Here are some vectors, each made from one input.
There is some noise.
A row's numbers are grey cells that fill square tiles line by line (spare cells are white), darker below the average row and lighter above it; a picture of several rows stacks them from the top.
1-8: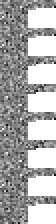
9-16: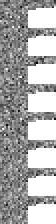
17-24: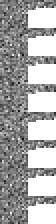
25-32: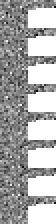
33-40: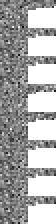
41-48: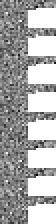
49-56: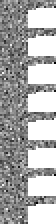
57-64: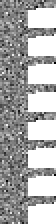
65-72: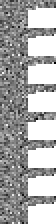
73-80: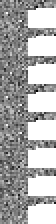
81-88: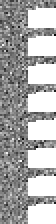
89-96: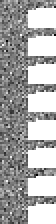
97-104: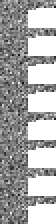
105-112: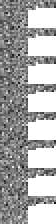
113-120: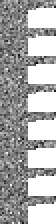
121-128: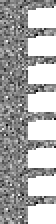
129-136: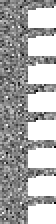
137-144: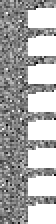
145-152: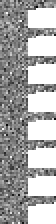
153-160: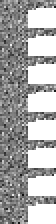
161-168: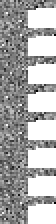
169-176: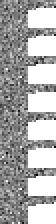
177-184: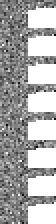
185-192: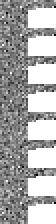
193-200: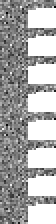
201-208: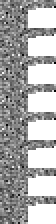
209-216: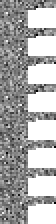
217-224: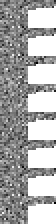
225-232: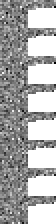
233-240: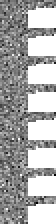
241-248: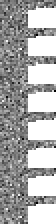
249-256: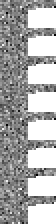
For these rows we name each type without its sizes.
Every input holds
a point on a circle.
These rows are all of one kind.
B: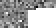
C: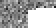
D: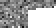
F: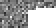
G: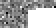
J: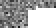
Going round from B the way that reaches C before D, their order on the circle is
B, C, G, J, F, D.
